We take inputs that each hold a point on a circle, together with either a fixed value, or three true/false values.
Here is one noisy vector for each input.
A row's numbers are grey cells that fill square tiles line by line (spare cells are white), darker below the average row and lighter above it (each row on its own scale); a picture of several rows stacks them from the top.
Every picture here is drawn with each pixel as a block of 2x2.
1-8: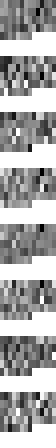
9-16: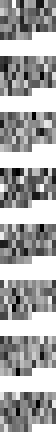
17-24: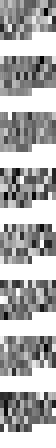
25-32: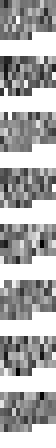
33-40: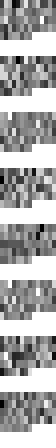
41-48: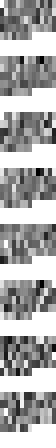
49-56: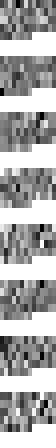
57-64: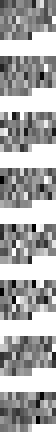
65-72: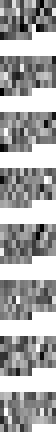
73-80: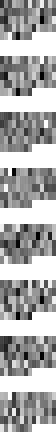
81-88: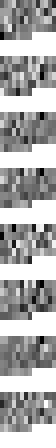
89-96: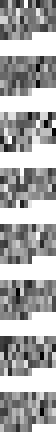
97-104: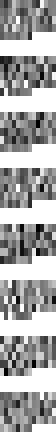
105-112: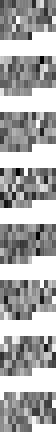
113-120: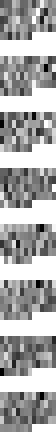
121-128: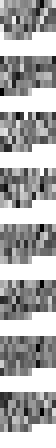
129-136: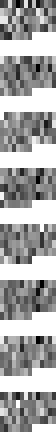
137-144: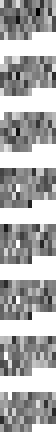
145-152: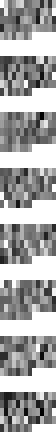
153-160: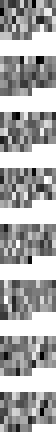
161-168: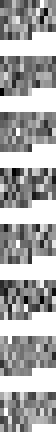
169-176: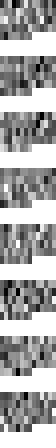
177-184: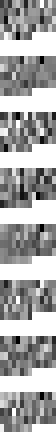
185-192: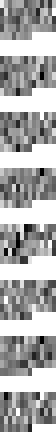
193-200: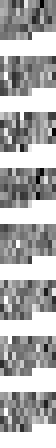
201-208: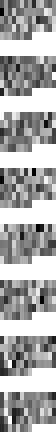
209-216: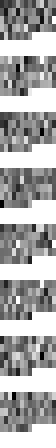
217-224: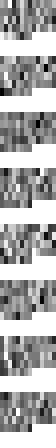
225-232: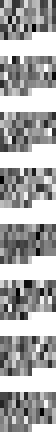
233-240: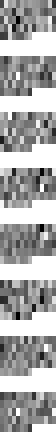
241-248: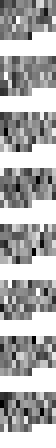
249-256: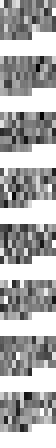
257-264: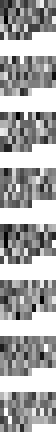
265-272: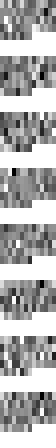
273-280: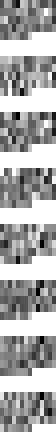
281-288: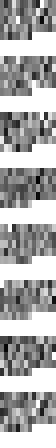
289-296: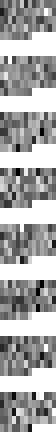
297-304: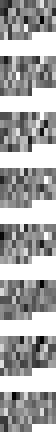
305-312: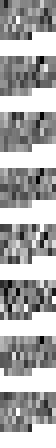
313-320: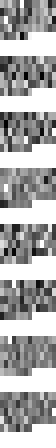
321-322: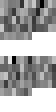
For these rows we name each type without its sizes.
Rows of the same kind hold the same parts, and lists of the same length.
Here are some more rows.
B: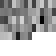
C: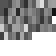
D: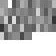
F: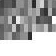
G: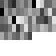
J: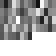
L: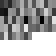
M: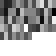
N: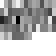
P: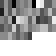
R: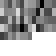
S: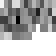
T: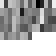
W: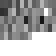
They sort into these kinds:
B, C, F, G, J, L, M, P, W
D, N, R, S, T

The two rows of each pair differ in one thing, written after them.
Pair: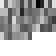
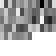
the place on the circle
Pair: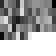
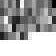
the place on the circle
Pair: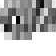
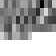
the place on the circle
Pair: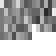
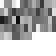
the place on the circle
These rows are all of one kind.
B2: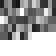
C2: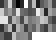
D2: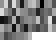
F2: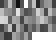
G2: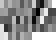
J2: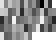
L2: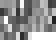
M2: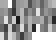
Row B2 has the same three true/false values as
C2 and F2.
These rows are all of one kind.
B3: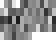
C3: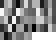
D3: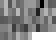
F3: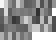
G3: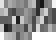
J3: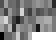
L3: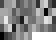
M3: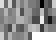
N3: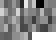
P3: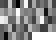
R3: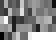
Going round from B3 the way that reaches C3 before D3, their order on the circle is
B3, C3, L3, N3, P3, M3, F3, D3, R3, J3, G3.
